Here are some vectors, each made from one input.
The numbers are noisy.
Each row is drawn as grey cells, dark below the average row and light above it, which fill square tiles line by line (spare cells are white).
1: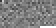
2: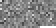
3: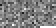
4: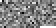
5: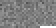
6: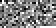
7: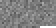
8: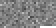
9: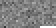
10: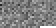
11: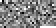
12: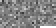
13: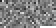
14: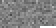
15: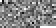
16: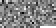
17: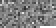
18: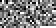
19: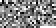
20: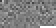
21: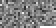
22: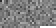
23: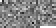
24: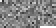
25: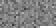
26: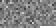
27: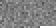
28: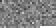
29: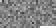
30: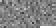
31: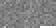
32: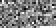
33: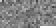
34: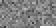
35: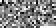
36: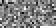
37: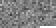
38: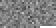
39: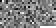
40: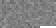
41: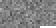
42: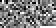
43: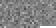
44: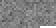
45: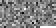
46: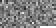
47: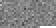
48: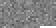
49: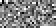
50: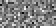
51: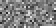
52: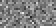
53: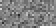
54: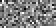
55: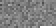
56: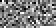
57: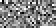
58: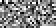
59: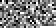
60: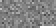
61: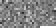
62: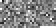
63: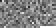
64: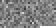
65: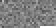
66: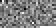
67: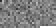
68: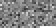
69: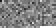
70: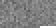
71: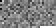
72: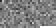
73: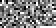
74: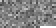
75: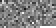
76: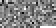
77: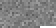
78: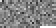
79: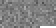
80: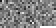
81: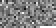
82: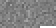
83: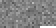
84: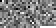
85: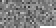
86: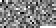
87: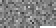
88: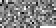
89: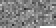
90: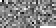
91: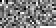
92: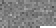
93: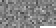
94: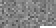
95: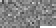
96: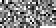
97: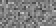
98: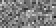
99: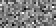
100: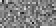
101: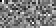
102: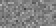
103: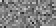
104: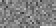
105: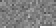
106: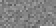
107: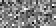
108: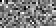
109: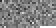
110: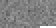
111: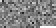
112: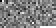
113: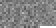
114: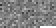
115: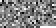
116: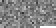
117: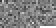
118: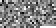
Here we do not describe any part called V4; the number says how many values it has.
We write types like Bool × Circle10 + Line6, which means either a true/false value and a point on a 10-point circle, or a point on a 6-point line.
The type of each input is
Bool × Label5 × Line5 × V4 × V4.
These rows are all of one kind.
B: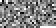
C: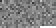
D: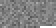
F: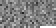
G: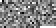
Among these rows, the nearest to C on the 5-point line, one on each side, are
B and D.
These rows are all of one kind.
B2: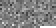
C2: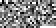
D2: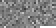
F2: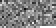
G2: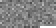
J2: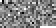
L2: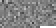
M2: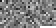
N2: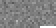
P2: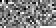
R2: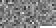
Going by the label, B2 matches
J2, M2 and R2.
